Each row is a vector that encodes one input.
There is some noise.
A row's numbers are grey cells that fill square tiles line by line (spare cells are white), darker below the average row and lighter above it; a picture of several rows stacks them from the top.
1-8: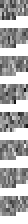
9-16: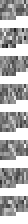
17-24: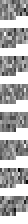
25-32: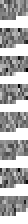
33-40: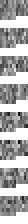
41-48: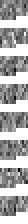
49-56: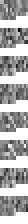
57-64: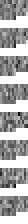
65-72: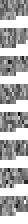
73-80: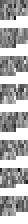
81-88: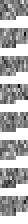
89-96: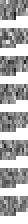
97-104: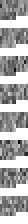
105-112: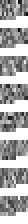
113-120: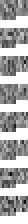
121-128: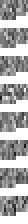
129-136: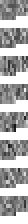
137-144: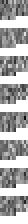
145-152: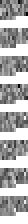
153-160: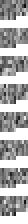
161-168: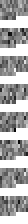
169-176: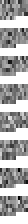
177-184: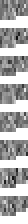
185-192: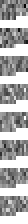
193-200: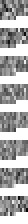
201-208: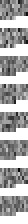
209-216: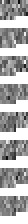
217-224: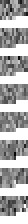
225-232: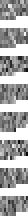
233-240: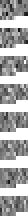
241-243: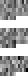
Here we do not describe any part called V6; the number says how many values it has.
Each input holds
a point on a 5-point line, together with a list of up to two items, each a point on a 7-point line and a value of V6.
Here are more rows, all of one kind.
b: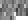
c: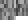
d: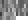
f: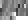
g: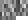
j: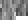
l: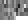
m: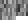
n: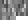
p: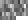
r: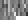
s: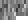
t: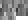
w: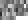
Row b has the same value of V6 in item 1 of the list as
c, j and t.
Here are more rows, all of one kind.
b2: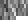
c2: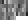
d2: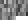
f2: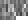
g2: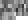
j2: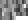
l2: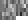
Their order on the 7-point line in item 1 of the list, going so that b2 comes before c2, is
j2, f2, b2, g2, c2, l2, d2.
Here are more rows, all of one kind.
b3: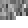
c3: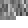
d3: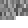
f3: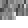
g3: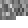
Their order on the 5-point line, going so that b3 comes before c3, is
b3, c3, f3, d3, g3.
